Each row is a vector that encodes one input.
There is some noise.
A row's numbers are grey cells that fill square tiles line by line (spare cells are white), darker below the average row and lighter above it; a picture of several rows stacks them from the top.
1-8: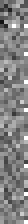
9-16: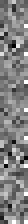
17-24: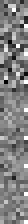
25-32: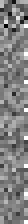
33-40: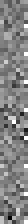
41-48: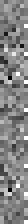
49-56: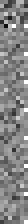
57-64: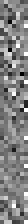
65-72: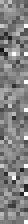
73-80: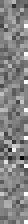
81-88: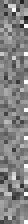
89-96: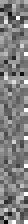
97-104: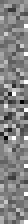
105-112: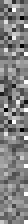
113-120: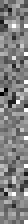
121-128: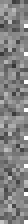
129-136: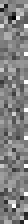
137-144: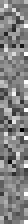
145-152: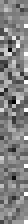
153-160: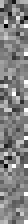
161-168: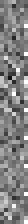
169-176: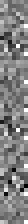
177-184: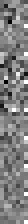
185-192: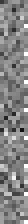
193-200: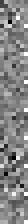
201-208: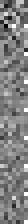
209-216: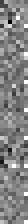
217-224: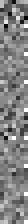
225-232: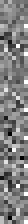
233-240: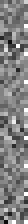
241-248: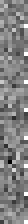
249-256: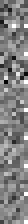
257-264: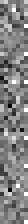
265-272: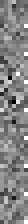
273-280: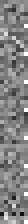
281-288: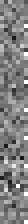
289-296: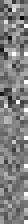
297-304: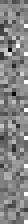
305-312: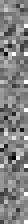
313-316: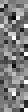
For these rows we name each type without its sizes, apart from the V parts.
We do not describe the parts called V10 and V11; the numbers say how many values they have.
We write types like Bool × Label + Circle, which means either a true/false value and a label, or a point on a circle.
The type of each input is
Bool × Line × V10 + V11.
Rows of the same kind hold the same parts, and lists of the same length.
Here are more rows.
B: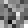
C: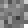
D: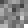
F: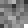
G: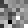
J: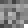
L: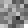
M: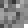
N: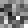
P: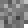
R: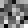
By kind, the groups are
B, G, N, R
C, D, F, J, L, M, P

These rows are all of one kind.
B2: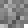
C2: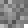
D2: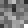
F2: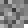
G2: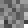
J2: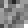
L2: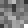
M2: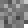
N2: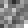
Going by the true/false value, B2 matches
J2 and M2.
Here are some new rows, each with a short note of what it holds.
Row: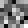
a value of V11
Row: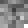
a point on a line, a true/false value and a value of V10
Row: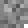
a point on a line, a true/false value and a value of V10
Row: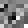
a value of V11
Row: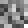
a value of V11
